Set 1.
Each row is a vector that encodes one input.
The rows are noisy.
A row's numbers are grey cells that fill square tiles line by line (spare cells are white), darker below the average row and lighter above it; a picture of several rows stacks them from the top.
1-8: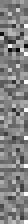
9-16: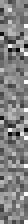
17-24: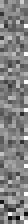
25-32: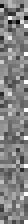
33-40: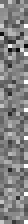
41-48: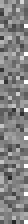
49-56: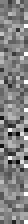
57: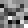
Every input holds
either a fixed value, or four true/false values.
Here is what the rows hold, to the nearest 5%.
About 15% of them hold a fixed value. The rest hold four true/false values.
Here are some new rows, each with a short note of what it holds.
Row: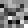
a fixed value
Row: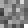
four true/false values
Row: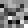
a fixed value
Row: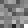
four true/false values
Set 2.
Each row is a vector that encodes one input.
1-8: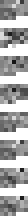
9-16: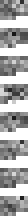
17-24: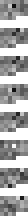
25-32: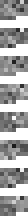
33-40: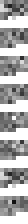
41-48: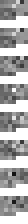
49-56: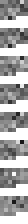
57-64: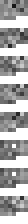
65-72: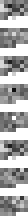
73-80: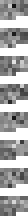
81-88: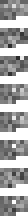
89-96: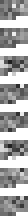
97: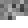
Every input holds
either a fixed value, or four true/false values.
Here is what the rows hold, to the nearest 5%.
About 10% of them hold a fixed value. The rest hold four true/false values.
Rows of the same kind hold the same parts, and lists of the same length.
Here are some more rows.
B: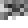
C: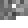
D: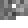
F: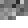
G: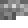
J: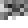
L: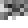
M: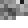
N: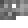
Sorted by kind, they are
B, J, L
C, D, F, G, M, N

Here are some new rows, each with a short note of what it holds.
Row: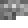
four true/false values
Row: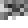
a fixed value
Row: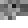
four true/false values
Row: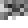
a fixed value
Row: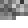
four true/false values
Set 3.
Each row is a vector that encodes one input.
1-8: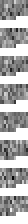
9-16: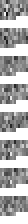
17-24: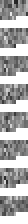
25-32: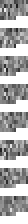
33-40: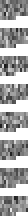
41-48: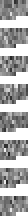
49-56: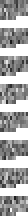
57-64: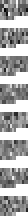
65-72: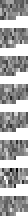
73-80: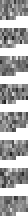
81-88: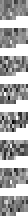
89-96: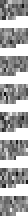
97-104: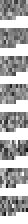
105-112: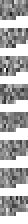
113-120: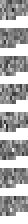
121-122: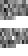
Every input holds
three true/false values.
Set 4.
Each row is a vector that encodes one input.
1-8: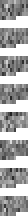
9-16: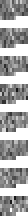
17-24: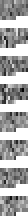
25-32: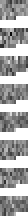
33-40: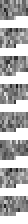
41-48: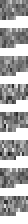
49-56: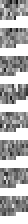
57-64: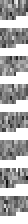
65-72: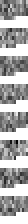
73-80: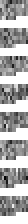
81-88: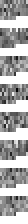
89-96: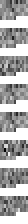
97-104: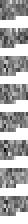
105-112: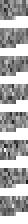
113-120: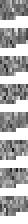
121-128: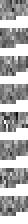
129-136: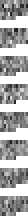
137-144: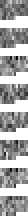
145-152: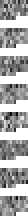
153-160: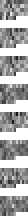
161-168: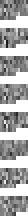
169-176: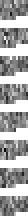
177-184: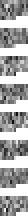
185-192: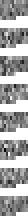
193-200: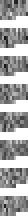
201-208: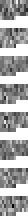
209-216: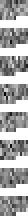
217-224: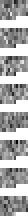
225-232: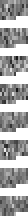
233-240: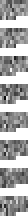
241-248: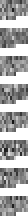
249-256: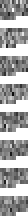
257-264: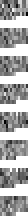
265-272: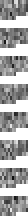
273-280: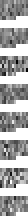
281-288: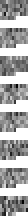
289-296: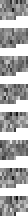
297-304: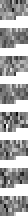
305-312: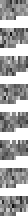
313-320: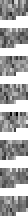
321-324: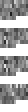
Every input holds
three true/false values.
